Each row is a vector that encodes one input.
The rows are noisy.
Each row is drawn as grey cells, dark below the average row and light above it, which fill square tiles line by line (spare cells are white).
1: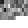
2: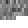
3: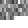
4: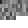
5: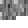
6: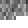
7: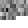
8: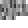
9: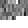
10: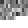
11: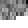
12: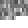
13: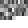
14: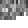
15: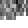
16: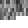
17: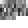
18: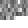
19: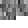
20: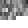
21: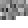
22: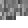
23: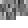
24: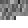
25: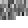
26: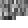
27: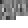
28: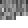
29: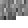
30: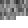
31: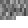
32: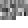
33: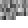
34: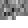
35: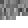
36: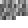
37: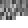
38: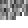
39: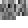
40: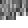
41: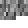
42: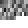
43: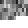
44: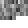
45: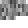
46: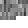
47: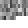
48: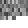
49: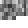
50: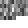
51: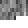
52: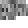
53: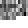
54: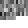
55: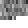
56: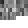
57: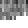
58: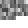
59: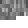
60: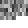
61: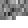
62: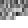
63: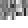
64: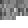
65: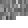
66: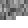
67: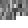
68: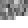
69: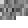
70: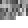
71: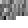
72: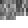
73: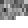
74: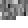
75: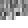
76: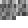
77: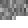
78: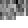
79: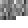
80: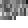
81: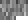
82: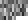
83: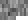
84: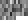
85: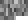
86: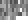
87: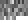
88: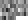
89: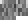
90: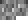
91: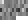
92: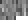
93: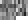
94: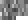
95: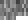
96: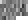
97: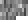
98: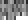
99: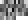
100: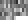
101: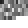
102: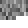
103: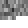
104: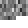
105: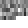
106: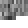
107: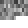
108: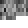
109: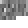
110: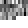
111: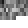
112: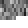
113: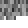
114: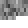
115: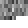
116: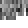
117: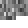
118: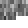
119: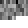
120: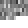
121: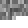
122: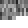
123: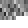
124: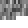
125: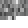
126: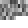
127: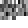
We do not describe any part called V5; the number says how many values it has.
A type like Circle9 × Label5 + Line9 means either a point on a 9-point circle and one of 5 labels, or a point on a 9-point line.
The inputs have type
List2(Line6) × V5.
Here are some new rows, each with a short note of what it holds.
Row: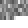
a value of V5, together with the empty list
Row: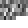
a value of V5, together with a list of two items
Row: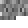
a value of V5, together with a list of one item
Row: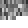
a value of V5, together with a list of two items
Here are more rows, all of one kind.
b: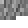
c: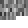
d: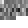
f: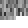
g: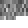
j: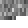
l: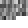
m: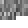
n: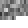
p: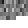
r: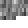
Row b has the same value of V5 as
d, j, m and r.
